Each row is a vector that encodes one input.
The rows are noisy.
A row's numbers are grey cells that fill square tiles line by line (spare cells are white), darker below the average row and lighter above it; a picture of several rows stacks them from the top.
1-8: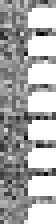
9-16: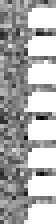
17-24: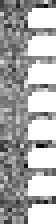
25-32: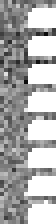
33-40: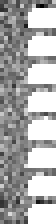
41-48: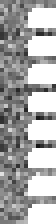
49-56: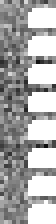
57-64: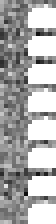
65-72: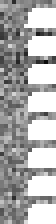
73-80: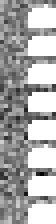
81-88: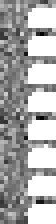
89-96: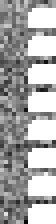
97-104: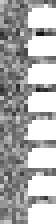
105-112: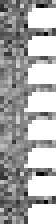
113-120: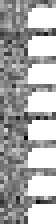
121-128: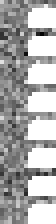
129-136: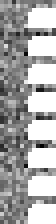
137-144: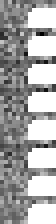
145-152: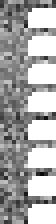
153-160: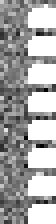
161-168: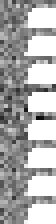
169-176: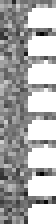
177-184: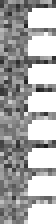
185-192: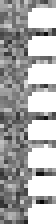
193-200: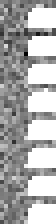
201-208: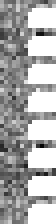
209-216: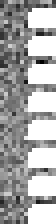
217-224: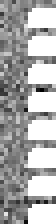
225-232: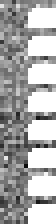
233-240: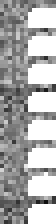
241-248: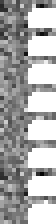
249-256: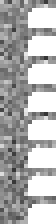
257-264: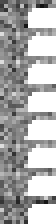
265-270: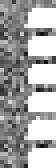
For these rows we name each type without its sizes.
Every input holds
either a point on a line, or a node of a tree.
